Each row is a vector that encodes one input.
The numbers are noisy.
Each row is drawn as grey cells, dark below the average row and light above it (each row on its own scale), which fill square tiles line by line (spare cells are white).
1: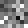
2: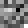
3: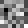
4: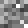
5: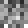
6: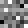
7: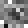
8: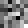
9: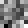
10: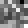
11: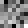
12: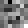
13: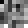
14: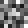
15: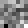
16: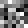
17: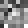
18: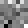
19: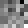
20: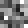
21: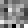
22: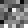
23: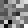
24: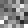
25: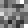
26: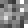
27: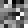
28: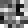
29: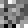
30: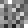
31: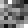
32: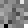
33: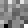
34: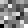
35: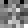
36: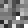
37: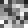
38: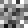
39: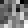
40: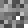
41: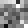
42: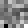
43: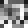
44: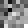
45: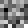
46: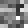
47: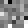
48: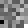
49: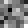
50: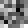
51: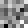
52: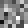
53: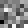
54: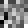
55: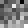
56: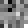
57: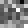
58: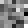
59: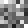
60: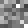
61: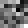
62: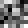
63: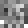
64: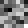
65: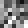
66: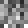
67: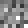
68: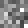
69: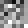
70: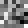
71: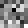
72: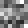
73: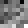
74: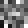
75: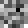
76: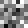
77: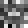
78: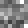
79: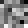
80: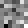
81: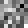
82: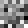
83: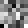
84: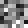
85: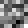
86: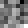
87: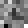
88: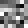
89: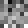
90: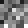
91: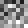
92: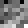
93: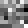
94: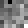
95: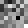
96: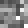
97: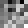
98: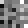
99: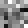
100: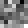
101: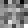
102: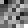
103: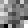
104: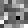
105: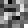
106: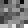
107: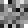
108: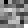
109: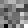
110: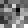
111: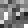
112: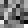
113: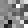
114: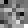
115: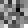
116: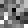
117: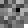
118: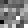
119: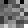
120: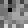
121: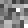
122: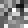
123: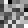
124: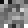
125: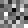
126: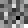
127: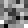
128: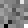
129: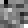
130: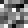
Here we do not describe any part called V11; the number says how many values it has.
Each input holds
one of 4 labels, a point on a 5-point line and a value of V11.
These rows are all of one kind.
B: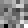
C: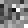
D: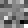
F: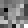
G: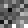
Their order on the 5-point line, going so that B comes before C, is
F, B, G, C, D.
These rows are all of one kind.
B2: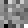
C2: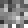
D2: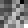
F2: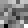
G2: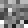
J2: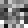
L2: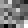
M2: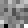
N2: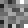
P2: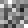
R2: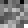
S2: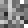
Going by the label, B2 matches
C2, N2 and S2.
